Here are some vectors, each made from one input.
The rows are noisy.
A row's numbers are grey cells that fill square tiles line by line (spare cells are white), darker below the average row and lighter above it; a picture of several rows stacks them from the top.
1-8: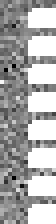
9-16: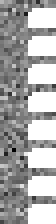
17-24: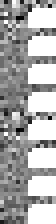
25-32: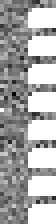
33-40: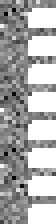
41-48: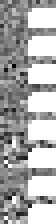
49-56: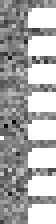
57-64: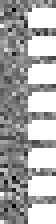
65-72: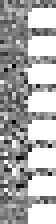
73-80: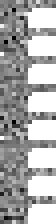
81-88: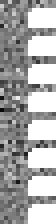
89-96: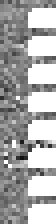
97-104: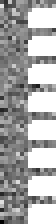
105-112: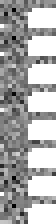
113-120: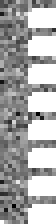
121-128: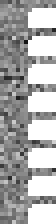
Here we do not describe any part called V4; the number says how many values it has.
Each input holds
a list of up to three items, each a true/false value and a value of V4.
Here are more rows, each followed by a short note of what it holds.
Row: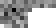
a list of one item
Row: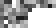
the empty list
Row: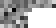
a list of one item
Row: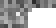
a list of two items
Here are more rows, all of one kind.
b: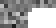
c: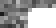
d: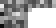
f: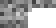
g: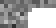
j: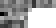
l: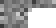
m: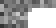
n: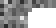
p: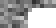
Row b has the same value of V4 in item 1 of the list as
g, m and n.
